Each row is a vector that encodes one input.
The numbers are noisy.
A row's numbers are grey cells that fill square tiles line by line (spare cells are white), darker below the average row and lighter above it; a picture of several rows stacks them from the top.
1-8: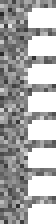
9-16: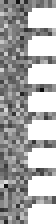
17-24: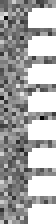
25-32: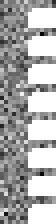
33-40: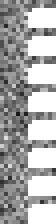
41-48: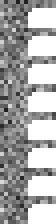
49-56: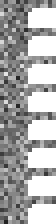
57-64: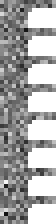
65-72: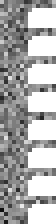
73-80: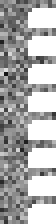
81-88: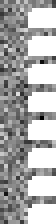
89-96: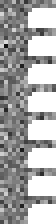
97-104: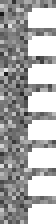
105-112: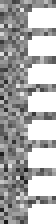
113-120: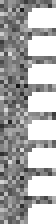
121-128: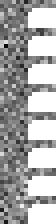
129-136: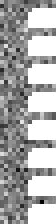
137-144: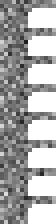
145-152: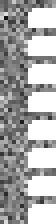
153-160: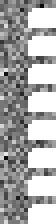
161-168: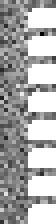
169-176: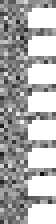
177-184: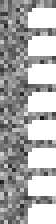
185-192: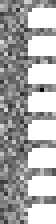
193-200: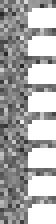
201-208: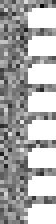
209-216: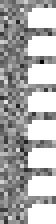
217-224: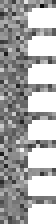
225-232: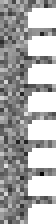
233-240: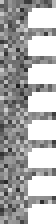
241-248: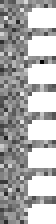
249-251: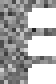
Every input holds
a true/false value, together with either a fixed value, or a node of a 13-node tree.
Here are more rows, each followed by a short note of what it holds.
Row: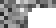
a true/false value
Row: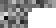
a true/false value
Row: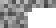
a node of a 13-node tree and a true/false value
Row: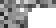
a true/false value
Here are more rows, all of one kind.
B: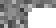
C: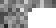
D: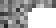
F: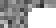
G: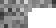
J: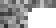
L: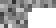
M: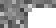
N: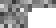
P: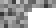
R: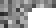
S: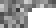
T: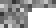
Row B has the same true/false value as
F and M.
